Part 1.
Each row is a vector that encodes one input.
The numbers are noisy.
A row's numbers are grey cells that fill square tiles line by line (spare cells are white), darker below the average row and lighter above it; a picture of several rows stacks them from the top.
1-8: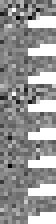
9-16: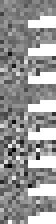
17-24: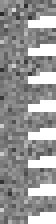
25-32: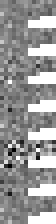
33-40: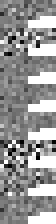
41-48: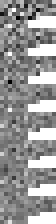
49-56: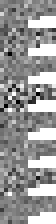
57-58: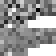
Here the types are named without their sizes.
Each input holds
a point on a line and a true/false value.
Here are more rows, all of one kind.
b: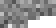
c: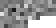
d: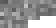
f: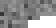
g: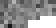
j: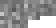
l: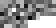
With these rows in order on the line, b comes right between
c and f.
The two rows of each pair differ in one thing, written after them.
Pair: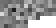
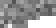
the place on the line
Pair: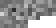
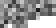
the place on the line
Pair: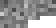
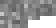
the place on the line
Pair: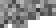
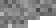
the place on the line
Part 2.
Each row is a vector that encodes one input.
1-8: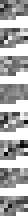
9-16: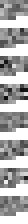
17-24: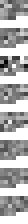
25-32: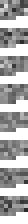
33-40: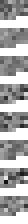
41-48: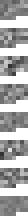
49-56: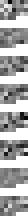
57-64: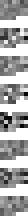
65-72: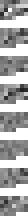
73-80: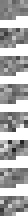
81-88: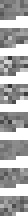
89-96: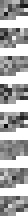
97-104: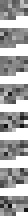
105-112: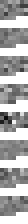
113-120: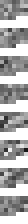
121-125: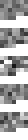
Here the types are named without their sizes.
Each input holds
a point on a line and a true/false value.
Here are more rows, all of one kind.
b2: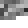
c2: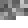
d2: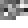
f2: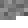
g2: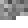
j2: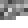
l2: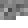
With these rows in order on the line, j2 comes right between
c2 and f2.
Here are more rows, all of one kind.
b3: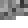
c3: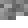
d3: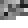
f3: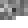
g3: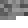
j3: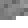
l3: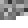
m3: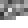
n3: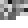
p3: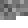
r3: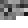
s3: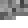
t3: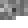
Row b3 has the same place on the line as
c3, f3, s3 and t3.
